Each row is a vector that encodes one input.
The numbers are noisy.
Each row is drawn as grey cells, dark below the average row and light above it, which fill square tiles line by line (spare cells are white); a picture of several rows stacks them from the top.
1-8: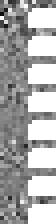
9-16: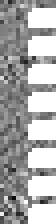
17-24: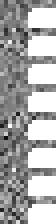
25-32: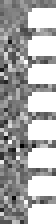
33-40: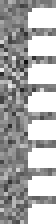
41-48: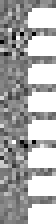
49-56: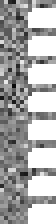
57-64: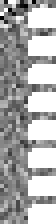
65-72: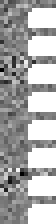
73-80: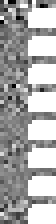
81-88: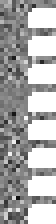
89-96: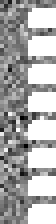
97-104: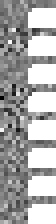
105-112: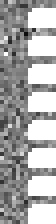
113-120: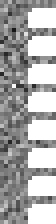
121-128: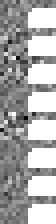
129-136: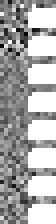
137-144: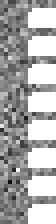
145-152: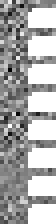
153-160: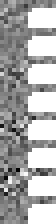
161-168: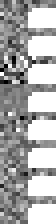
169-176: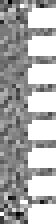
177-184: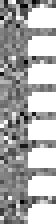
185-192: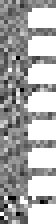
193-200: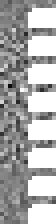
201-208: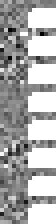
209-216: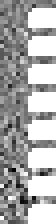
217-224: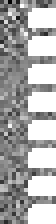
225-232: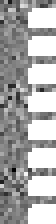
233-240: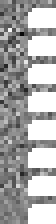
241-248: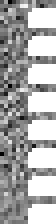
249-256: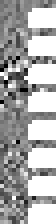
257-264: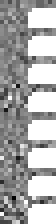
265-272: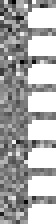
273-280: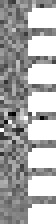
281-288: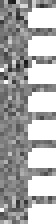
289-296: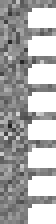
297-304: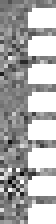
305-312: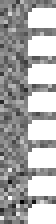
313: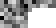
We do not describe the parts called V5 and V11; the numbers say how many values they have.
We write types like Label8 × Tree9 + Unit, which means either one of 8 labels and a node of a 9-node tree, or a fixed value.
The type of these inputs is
(Bool × Bool × Bool + Unit) × V5 × V11 + Tree7.
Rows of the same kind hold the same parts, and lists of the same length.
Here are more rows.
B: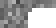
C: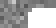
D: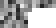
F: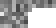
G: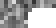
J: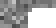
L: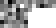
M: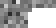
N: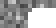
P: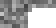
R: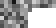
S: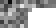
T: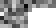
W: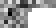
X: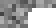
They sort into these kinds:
B, C, D, F, J, M, P, T
G, W, X
L, N, R, S

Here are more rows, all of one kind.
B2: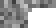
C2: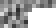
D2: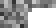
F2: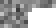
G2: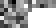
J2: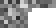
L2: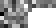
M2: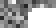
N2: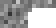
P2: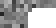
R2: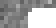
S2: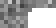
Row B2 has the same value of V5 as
F2, J2, N2 and R2.
